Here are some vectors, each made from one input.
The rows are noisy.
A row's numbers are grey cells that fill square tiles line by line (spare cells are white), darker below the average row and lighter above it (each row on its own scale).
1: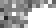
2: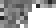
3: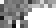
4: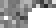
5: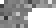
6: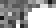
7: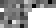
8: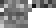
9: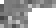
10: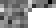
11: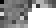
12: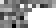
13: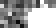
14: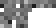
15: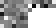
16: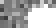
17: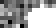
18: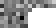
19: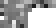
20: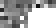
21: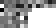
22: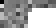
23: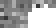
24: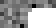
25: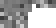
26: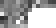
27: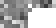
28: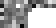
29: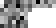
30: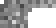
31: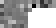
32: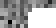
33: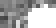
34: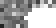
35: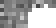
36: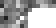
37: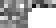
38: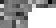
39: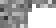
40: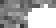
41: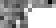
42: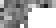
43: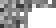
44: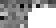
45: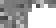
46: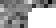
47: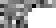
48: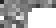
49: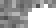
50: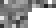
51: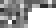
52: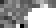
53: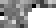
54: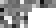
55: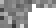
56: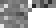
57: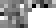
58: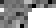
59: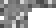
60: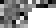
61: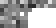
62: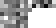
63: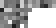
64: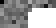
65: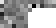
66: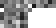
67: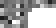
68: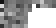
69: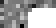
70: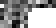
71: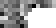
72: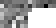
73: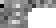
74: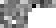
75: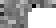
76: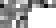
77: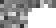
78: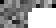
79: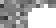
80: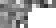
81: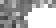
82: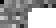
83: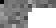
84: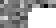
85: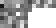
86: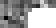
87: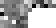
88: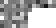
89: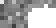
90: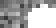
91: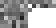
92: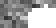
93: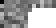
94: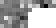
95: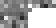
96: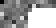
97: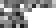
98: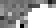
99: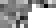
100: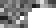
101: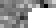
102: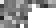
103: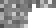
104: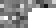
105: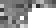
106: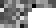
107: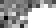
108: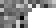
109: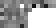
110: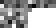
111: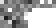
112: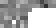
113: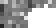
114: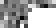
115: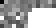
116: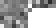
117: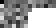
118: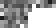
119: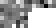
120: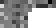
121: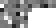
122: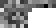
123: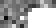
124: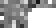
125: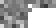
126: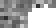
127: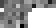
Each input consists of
five true/false values.
